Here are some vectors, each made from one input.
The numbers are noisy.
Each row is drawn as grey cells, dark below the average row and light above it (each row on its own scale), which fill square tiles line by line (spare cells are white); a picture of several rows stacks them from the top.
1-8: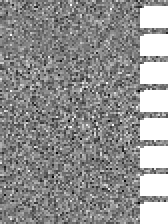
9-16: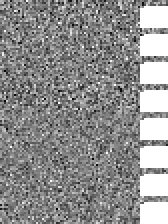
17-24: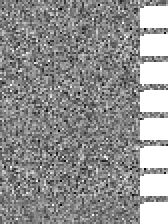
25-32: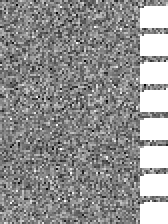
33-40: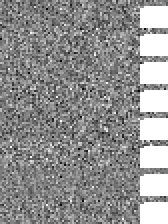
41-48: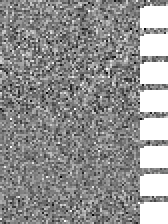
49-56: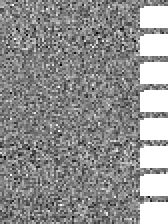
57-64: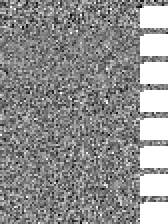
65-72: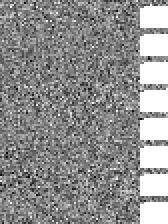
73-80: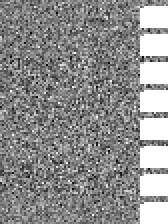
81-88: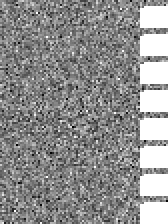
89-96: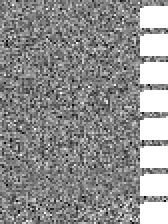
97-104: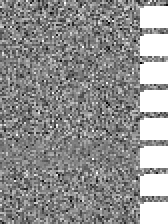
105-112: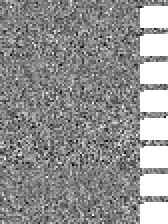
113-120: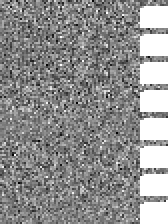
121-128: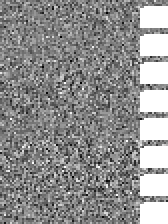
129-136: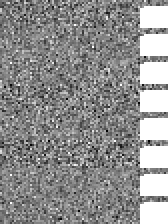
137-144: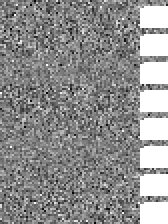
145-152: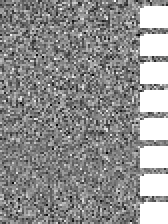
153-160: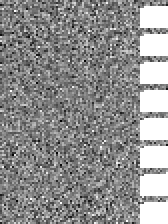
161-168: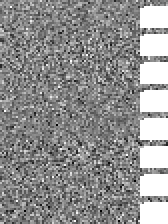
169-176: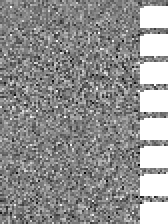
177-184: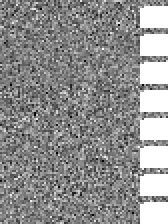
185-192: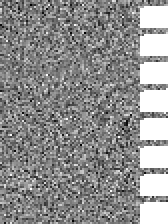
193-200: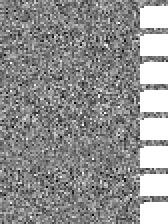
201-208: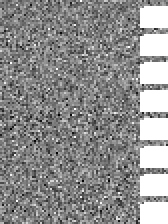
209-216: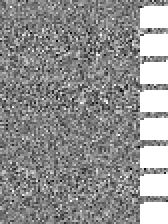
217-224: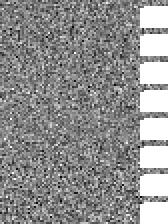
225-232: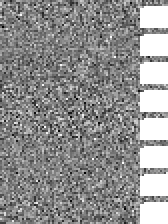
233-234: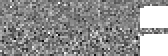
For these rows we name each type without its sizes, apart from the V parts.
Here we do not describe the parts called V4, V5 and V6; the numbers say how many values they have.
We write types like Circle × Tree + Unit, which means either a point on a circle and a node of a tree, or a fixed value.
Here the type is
(Bool × (Tree + V4) + Line) × V6 + V5.
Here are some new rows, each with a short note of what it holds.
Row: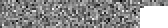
a value of V5
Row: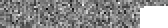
a node of a tree, a true/false value and a value of V6
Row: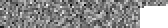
a true/false value, a value of V4 and a value of V6
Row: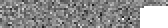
a point on a line and a value of V6
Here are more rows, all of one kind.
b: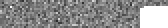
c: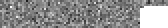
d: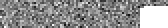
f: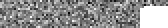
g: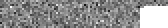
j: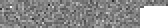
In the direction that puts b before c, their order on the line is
b, j, g, f, d, c.
